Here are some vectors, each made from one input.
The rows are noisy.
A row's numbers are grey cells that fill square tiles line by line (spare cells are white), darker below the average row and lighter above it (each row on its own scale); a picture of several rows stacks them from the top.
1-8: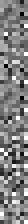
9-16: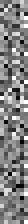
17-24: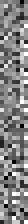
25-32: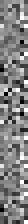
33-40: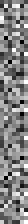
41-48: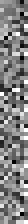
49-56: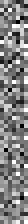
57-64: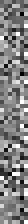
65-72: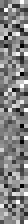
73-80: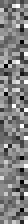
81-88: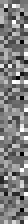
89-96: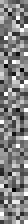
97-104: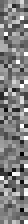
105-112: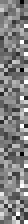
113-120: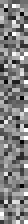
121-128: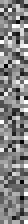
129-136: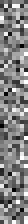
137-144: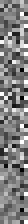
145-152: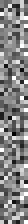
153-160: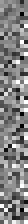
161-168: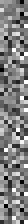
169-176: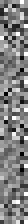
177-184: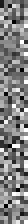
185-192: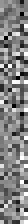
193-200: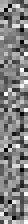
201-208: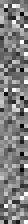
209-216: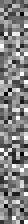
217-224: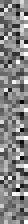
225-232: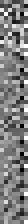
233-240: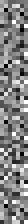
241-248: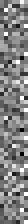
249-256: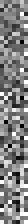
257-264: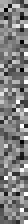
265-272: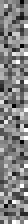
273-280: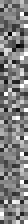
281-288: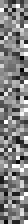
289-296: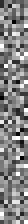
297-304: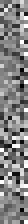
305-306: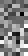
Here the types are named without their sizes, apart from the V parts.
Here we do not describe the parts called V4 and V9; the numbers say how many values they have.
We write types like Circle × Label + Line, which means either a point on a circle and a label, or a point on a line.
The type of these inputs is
Bool × Line + V4 × V9.
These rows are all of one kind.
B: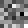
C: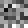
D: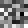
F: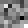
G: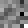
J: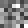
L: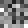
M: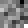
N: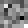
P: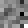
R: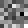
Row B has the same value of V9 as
C and R.
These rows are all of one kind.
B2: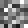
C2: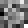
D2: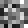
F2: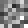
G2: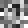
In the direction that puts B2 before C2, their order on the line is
F2, G2, B2, D2, C2.
